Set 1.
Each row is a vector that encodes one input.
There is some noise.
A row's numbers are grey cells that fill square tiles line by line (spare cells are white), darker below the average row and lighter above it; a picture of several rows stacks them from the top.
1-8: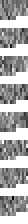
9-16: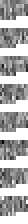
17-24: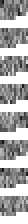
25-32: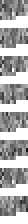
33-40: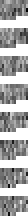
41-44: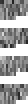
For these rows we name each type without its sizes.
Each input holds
a true/false value, together with either a point on a circle, or a fixed value.
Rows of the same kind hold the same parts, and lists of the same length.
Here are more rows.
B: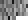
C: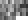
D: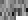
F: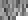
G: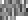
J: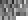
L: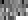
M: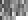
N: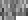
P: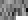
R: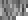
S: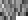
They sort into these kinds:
B, C, D, F, J, L, N, P, R, S
G, M

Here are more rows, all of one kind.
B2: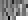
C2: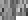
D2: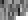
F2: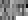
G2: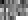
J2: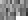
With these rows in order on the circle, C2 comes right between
B2 and D2.
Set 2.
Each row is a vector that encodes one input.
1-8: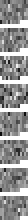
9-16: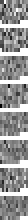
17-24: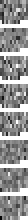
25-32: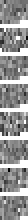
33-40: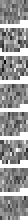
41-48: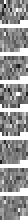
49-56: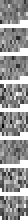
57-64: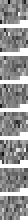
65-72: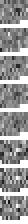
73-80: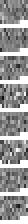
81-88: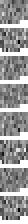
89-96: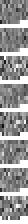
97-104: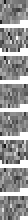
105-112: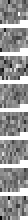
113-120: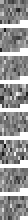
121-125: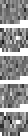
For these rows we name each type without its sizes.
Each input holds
a point on each of two lines and a true/false value.
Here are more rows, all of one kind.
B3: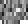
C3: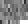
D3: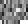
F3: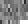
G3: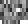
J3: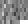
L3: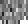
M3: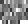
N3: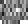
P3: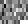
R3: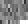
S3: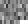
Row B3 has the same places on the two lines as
C3, D3, F3 and R3.
